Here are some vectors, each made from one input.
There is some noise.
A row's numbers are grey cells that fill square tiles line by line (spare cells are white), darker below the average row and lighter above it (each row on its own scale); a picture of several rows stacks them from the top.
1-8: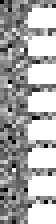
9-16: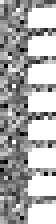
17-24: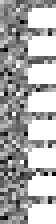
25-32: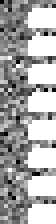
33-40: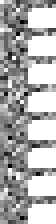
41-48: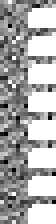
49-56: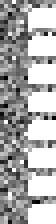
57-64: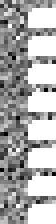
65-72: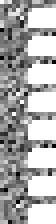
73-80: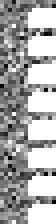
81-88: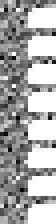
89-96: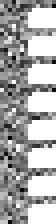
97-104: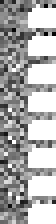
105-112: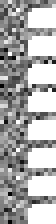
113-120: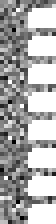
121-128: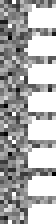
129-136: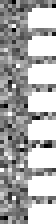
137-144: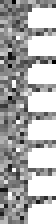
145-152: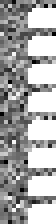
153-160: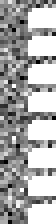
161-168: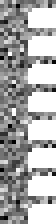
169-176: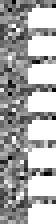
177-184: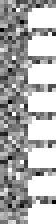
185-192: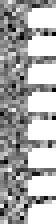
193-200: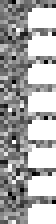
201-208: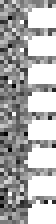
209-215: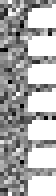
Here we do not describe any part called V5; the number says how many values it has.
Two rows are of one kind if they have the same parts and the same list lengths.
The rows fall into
4 kinds.
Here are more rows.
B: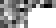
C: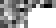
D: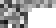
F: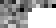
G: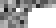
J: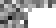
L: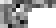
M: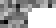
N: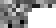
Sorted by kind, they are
B, C
D, J, M
F
G, L, N

